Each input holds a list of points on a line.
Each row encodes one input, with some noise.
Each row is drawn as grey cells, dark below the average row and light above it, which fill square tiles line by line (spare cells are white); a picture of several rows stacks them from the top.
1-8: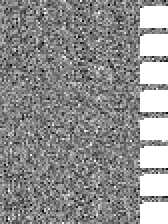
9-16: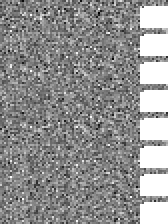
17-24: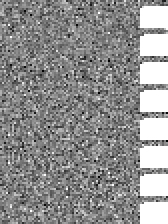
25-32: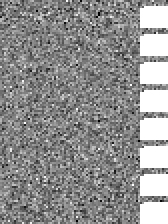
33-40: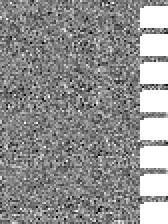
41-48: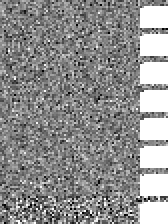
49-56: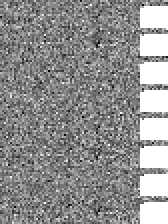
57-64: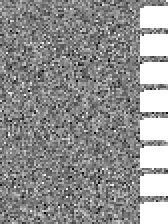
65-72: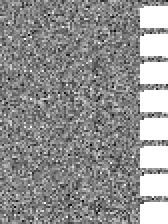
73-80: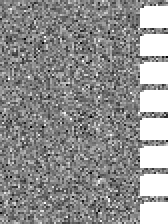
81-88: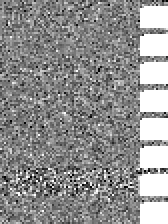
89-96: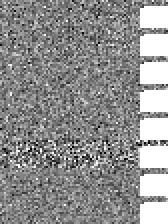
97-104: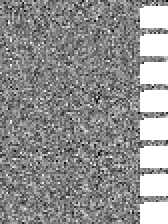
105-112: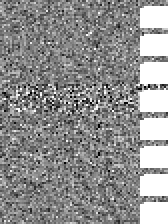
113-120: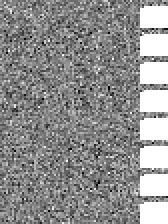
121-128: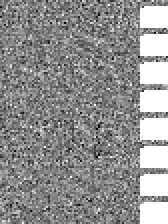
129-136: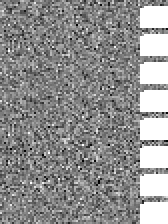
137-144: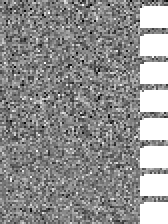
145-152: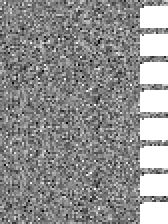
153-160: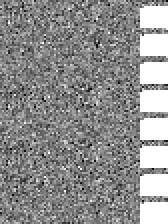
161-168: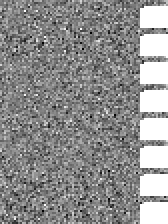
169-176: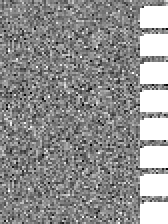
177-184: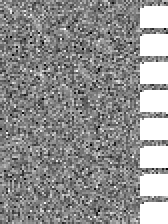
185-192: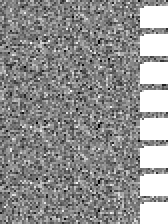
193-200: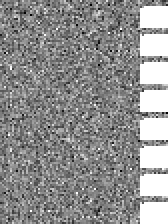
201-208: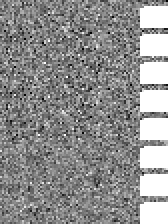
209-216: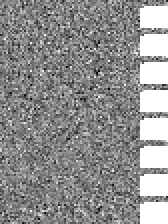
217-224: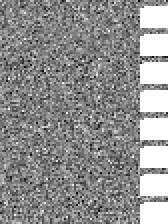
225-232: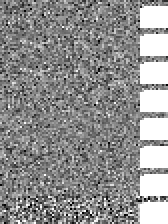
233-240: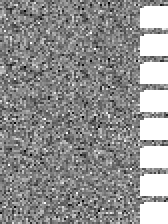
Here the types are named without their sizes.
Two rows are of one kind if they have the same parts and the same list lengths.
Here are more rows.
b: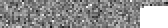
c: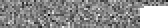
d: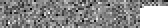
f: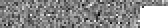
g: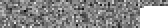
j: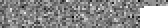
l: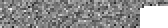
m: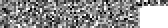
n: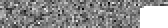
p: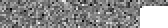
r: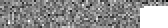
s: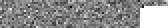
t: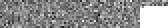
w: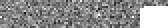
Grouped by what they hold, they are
b, l, t, w
c, d, j, r
f, g, n, p, s
m

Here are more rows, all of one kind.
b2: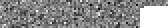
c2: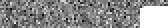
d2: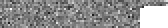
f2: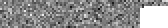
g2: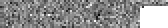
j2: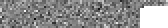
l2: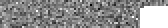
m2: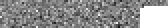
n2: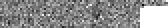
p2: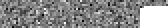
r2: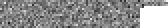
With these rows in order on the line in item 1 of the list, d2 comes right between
j2 and r2.
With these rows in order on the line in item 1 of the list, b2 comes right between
l2 and p2.
